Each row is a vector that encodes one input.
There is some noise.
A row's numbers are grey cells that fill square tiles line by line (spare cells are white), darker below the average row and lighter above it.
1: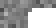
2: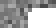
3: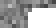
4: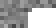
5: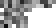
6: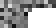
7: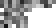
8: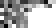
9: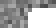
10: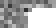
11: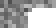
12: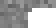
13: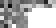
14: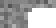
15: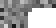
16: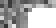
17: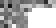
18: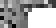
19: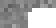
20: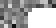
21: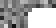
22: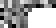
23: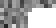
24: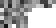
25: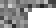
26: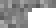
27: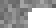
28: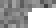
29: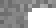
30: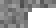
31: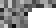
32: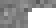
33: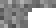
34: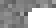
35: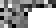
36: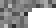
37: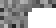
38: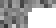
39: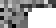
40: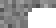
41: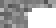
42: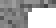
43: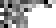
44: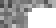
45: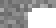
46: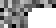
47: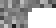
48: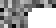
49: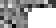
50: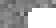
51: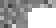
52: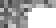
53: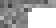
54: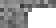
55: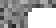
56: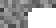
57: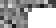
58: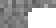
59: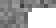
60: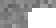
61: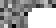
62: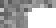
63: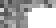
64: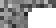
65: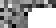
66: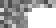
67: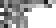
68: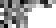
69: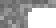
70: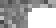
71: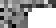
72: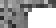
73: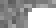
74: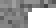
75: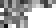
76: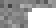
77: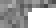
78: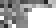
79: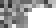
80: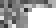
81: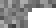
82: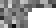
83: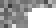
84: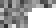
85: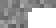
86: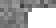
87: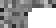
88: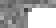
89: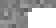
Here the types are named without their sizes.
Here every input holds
a point on a line, together with either a point on a circle, or a fixed value.
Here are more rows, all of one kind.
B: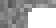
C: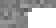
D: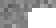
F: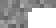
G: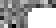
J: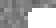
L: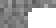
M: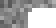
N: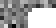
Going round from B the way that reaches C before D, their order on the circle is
B, C, F, J, L, D, N, G, M.
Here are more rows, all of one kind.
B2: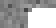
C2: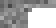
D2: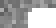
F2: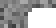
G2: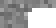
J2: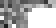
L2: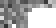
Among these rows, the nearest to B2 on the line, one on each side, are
F2 and G2.
